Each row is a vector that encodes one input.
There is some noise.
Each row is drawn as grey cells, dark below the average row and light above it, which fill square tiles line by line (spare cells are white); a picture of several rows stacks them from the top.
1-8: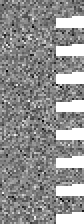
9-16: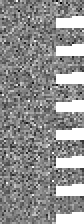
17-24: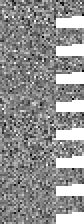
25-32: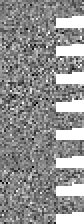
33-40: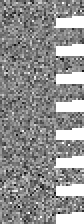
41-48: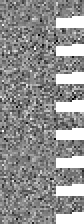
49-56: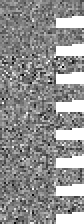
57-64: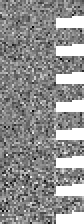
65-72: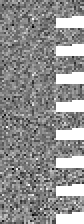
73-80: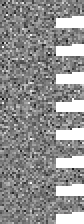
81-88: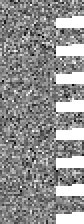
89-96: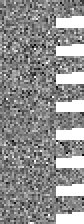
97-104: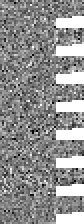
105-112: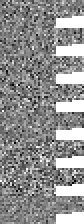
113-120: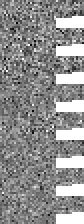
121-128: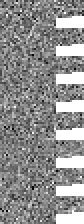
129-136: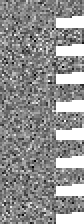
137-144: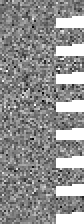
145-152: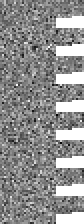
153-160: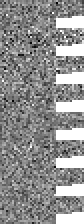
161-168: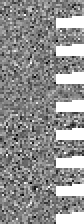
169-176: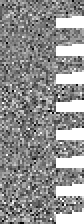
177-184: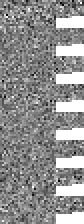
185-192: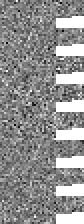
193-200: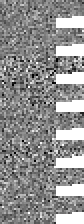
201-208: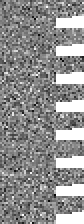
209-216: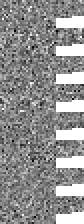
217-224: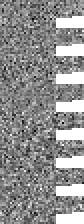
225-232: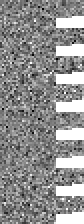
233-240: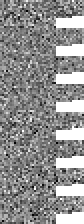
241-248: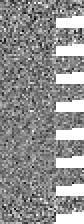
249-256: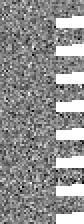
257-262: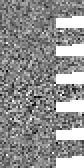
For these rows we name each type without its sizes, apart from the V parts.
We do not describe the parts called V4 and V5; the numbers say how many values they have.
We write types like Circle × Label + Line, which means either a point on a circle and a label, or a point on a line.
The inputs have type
(Bool × Circle + V4) × (Tree + V5).
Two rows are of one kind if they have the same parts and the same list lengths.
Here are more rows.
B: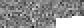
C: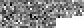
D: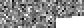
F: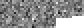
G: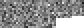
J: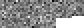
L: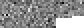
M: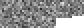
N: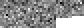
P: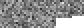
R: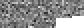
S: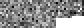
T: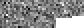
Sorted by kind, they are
B, F
C, D
G, M, P, R, S, T
J, L, N

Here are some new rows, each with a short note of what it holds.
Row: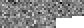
a point on a circle, a node of a tree and a true/false value
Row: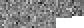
a point on a circle, a true/false value and a value of V5
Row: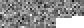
a point on a circle, a true/false value and a value of V5
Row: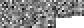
a node of a tree and a value of V4
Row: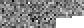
a node of a tree and a value of V4
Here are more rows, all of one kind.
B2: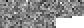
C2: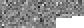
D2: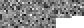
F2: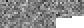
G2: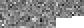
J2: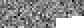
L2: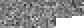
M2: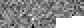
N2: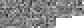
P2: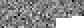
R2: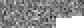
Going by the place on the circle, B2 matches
F2, J2 and P2.
